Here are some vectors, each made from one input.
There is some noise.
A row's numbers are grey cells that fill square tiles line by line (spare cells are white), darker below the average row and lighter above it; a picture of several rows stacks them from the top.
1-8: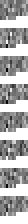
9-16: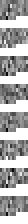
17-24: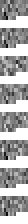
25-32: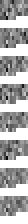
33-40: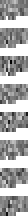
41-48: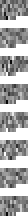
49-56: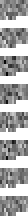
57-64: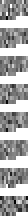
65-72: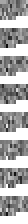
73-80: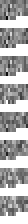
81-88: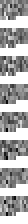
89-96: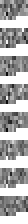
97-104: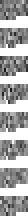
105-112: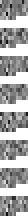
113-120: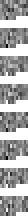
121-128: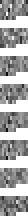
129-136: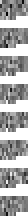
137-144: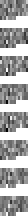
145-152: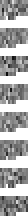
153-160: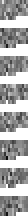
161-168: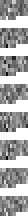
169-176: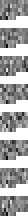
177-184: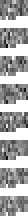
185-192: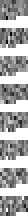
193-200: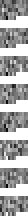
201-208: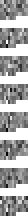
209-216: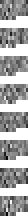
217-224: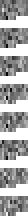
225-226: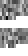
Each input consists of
a true/false value, together with either a point on a 6-point line, or a point on a 9-point line.
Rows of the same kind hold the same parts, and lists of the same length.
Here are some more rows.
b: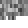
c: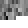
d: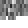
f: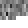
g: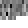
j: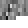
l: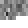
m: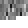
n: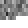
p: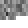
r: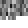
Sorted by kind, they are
b, d, r
c, f, g, j, l, m, n, p

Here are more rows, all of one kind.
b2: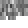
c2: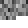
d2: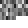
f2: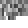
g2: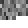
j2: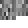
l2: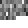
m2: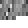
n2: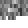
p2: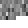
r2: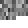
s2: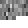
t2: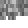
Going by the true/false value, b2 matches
f2, n2 and t2.
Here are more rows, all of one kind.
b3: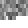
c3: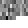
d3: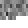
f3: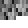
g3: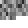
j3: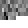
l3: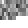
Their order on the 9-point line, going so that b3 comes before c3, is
g3, b3, d3, c3, j3, l3, f3.
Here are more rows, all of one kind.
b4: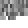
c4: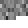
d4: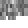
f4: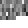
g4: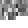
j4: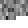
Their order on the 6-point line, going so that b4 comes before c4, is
b4, d4, j4, c4, g4, f4.
